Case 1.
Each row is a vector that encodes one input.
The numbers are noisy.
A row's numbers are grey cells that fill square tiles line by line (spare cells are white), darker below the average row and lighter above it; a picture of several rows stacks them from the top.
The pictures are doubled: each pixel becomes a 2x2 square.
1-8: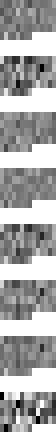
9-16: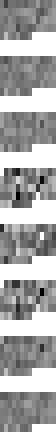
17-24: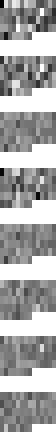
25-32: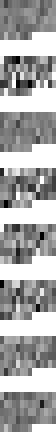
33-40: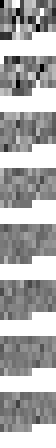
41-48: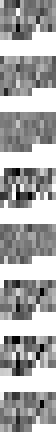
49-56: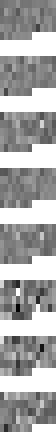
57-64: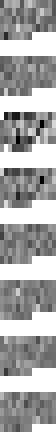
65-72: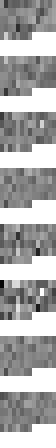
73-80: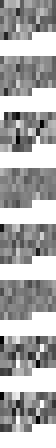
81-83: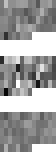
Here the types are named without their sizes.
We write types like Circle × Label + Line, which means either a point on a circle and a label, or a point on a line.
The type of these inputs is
Bool × Bool × Bool + Unit.
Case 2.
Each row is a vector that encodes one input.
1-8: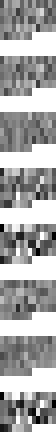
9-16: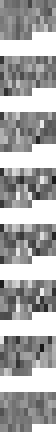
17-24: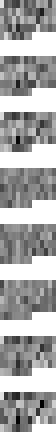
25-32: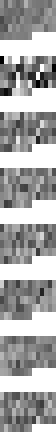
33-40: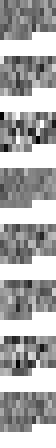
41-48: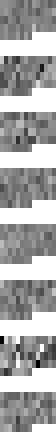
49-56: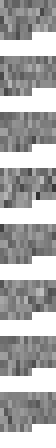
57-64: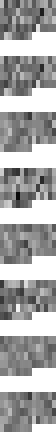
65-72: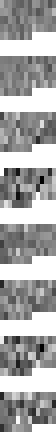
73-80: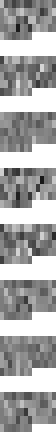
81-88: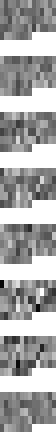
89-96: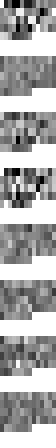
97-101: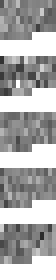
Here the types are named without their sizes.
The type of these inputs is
Bool × Bool × Bool × Bool.
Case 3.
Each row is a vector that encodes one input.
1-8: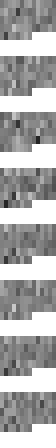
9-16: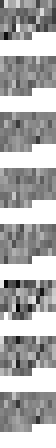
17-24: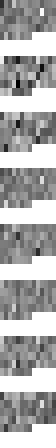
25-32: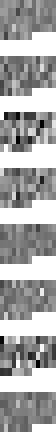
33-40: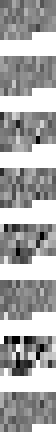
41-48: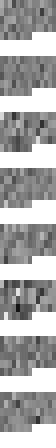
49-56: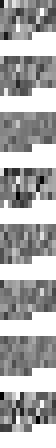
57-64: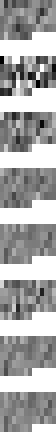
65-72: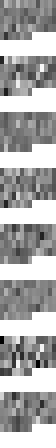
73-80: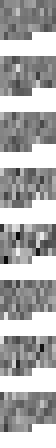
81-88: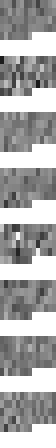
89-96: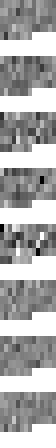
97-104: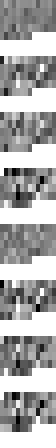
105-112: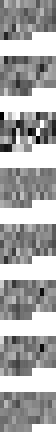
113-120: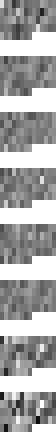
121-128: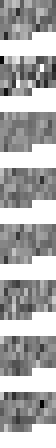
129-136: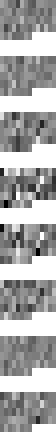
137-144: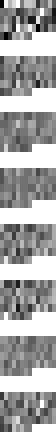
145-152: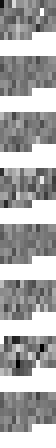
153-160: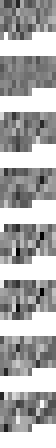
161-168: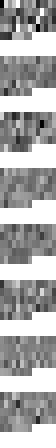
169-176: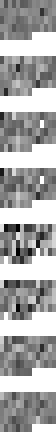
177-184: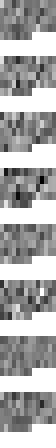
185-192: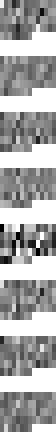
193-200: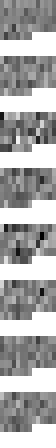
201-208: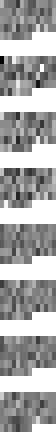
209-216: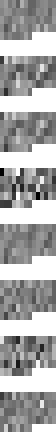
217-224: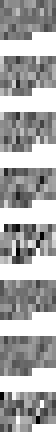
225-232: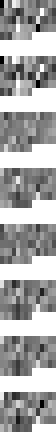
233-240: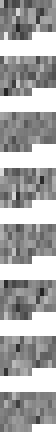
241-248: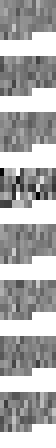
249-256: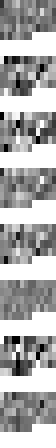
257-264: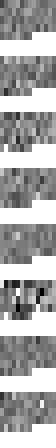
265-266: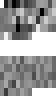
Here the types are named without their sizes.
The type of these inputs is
Bool × Bool × Bool × Bool + Unit.
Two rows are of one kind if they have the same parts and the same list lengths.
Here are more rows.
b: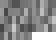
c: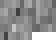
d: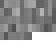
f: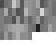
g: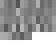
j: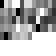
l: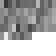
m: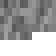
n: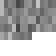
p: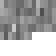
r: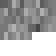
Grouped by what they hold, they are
b
c, d, f, g, j, l, m, n, p, r

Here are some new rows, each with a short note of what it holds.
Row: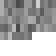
four true/false values
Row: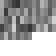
a fixed value
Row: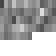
four true/false values
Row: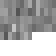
four true/false values
